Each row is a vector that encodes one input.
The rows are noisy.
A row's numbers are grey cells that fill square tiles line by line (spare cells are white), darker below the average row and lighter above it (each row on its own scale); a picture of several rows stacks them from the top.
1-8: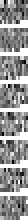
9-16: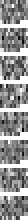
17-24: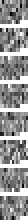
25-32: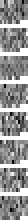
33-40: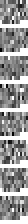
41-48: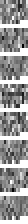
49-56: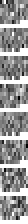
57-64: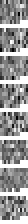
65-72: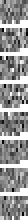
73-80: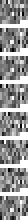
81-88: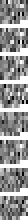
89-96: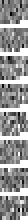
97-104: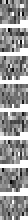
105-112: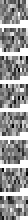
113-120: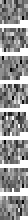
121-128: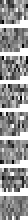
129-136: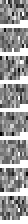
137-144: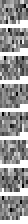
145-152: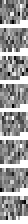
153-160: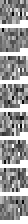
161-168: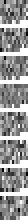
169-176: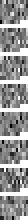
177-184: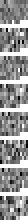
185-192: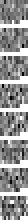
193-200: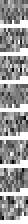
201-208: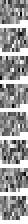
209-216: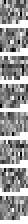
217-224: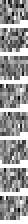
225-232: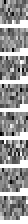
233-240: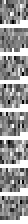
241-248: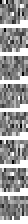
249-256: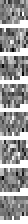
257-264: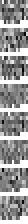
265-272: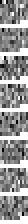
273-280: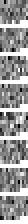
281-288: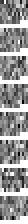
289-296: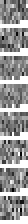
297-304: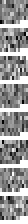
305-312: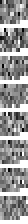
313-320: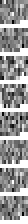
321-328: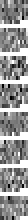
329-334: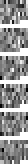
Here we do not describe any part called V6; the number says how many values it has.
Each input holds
a list of up to two items, each a true/false value and a value of V6.
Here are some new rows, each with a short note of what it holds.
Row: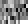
the empty list
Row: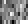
a list of one item
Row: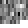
a list of one item
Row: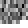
a list of two items
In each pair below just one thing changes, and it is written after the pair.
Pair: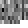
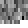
the true/false value in item 2 of the list
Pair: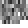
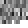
the value of V6 in item 1 of the list
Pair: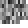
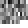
the value of V6 in item 2 of the list
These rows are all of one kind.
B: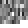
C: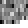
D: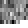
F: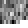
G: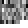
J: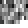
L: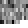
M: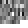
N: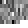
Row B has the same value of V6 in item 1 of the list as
M and N.
